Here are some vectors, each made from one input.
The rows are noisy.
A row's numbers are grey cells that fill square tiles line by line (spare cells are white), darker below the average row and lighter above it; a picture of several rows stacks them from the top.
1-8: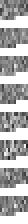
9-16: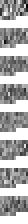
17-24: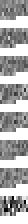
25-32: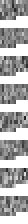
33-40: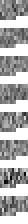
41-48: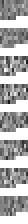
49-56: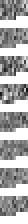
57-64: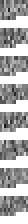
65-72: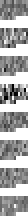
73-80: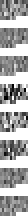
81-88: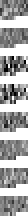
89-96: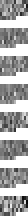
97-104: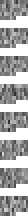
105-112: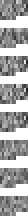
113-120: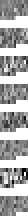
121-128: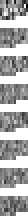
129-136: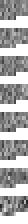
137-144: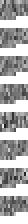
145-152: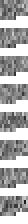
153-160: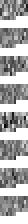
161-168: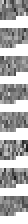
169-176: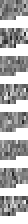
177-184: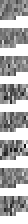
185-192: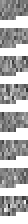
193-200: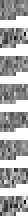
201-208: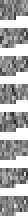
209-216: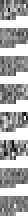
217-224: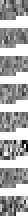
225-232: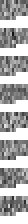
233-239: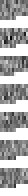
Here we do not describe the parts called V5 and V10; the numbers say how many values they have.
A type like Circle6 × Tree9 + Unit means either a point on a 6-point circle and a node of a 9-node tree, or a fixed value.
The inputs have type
Bool × Bool × Bool + (Label6 × V10 + Unit) × V5 + Line7.
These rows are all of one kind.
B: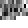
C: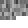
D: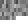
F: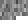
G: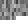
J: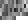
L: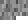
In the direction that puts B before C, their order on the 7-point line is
G, D, J, B, F, C, L.
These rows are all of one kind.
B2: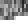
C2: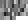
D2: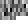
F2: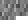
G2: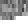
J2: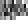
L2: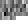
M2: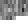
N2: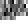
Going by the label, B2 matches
L2, M2 and N2.
